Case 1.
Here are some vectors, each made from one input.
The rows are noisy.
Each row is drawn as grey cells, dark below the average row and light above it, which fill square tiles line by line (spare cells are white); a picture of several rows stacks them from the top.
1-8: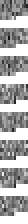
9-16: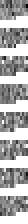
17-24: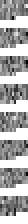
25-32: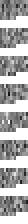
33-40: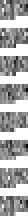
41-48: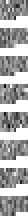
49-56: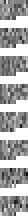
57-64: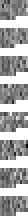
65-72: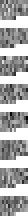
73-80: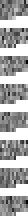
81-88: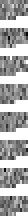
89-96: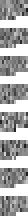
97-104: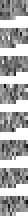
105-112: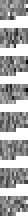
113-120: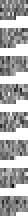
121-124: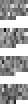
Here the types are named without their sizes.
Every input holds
a point on a line, together with either a point on a circle, or a point on a line.
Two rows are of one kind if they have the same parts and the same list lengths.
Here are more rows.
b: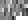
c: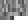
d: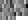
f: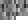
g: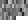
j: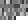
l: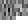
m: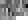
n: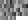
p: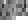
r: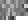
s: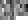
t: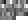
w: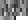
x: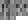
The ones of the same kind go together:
b, g, j, r, t, w
c, d, f, l, m, n, p, s, x

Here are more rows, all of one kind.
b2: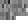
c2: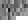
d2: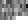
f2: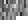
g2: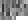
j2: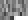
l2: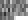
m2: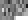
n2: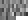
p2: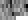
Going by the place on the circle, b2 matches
g2 and n2.
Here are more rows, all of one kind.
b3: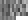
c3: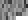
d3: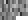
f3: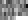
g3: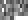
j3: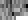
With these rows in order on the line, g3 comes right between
d3 and f3.
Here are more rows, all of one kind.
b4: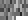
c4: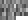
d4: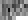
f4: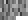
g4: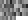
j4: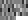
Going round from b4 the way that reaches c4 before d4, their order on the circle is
b4, c4, f4, d4, j4, g4.
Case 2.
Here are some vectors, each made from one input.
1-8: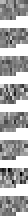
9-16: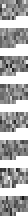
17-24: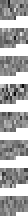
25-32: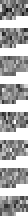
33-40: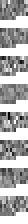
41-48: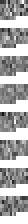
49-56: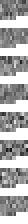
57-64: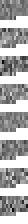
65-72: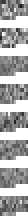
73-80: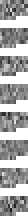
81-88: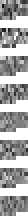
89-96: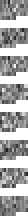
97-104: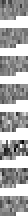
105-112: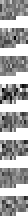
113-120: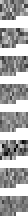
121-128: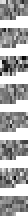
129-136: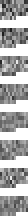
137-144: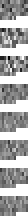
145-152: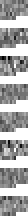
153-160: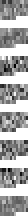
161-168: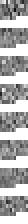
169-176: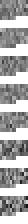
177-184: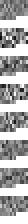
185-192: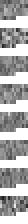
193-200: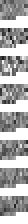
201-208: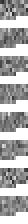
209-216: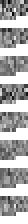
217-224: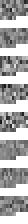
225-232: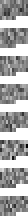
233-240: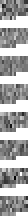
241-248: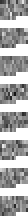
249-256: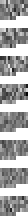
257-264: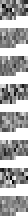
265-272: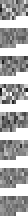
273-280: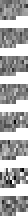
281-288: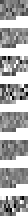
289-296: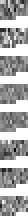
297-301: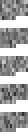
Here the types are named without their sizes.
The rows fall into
4 kinds.
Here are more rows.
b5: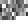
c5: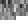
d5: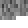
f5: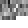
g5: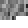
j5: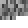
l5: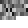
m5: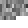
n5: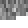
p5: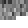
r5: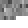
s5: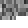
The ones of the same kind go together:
b5, l5
c5, d5, j5, m5, p5, r5, s5
f5, n5
g5

